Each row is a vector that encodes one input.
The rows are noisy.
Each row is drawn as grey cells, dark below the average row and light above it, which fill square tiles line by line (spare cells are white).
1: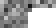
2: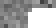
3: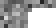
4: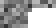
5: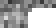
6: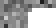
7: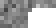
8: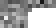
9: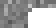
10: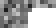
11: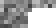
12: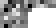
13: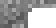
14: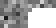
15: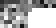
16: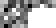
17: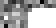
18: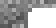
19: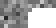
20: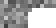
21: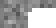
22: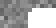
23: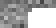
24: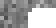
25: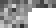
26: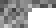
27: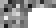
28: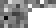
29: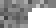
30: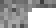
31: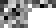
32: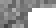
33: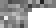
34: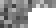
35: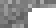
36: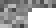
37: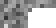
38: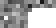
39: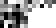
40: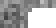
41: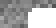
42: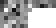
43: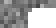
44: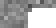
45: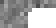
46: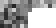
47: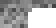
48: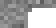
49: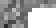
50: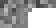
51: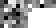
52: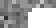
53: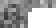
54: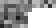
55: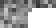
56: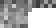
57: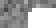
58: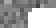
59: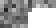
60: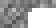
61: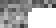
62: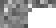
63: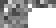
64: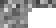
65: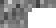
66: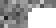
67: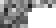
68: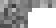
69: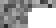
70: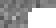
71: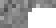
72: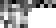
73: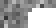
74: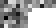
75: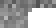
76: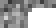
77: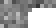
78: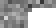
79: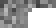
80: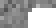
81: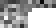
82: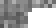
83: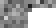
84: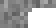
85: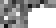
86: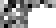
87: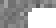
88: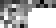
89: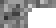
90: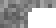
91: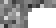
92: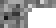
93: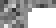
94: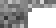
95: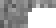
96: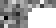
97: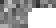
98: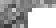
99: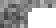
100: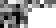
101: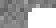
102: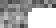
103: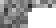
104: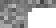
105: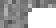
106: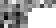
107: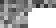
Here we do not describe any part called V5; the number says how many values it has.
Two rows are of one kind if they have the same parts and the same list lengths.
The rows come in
2 kinds.
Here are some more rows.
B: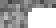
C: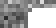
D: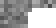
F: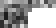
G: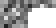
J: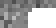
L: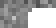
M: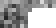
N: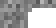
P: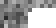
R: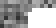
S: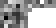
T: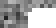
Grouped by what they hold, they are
B, D, P, R, T
C, F, G, J, L, M, N, S

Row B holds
a point on a 6-point line and a true/false value.
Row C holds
a true/false value and a value of V5.
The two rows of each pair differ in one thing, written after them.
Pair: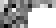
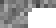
the true/false value
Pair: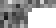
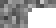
the value of V5
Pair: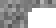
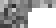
the value of V5
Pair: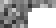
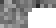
the true/false value
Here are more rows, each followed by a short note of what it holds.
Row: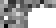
a true/false value and a value of V5
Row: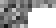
a true/false value and a value of V5
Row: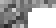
a true/false value and a value of V5
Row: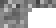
a true/false value and a value of V5
